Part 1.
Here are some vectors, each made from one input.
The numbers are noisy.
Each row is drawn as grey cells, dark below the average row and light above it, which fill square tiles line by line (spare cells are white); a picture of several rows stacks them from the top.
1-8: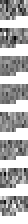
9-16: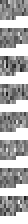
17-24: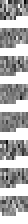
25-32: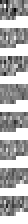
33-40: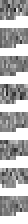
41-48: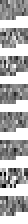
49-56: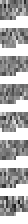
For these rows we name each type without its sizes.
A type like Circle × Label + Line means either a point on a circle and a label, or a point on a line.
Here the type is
Tree + Unit.
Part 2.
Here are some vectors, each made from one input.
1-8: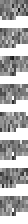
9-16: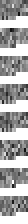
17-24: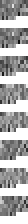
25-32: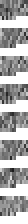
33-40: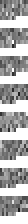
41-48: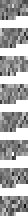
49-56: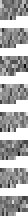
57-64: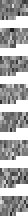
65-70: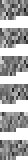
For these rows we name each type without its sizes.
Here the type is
Circle.
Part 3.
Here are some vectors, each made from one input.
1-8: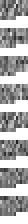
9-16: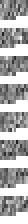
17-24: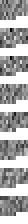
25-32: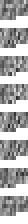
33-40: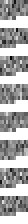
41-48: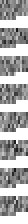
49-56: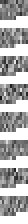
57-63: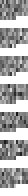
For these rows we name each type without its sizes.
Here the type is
Label.
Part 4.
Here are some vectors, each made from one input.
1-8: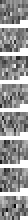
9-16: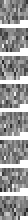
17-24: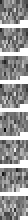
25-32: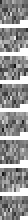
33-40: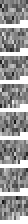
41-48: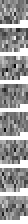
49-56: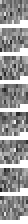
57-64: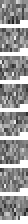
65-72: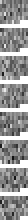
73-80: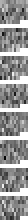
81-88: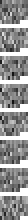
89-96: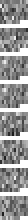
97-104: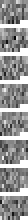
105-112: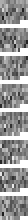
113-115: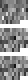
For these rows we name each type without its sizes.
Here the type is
Bool × Bool × Bool × Bool × Bool.
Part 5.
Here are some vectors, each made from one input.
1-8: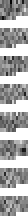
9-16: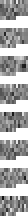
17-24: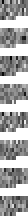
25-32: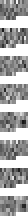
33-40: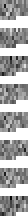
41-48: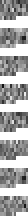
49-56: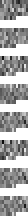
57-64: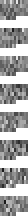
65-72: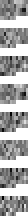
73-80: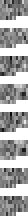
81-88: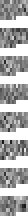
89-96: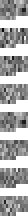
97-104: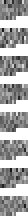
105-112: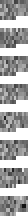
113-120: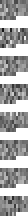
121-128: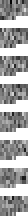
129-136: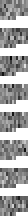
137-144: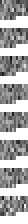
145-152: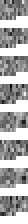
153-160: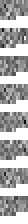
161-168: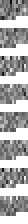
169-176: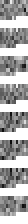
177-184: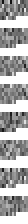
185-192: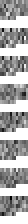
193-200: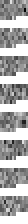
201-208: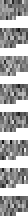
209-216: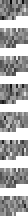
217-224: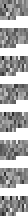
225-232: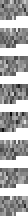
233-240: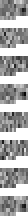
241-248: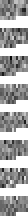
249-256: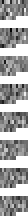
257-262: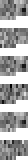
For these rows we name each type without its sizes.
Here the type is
Line.
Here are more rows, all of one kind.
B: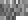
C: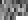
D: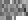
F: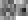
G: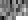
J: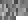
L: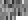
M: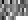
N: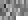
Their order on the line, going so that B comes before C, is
F, N, B, D, L, C, J, G, M.
